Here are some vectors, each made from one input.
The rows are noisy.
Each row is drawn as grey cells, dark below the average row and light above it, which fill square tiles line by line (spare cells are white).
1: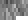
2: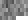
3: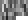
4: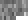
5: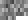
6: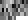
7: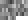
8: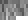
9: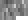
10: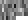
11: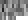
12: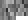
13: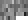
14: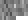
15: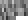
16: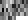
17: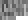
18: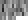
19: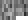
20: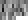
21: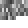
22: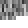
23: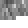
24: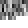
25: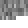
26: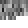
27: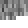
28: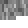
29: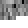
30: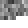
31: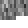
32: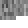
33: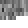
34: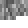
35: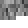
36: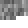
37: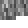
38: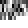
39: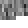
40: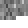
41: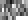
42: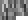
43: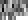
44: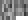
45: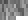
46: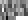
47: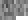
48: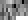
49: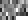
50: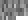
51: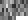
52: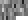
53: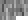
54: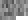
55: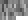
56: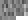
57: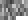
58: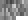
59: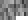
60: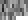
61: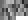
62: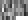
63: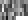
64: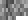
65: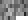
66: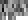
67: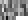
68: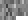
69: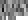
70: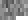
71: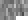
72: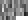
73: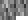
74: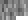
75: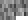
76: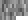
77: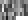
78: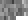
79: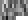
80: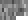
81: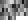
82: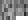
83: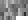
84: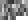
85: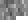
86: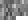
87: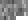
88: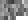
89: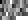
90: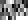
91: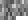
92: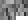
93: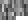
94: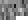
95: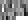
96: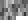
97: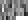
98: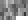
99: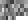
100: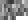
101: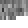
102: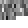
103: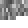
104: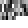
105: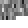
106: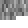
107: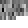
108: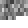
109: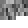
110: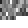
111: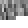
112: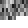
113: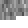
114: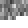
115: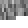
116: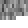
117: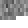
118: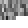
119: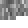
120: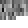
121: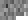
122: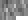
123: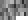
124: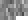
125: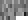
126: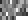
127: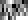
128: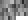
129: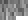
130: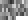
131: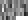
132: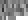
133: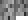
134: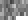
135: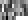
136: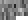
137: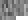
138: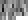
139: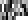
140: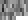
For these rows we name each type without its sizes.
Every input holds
either a fixed value, or a node of a tree and a true/false value.
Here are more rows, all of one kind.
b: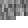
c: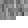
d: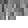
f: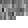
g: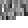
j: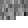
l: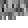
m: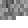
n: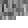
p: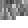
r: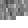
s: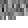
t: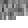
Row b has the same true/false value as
g and j.
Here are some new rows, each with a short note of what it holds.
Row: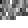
a fixed value
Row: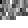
a fixed value
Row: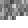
a node of a tree and a true/false value
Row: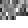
a fixed value
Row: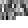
a node of a tree and a true/false value
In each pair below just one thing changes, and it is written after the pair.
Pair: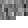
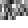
the true/false value
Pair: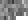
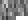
the true/false value
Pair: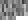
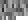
the node of the tree
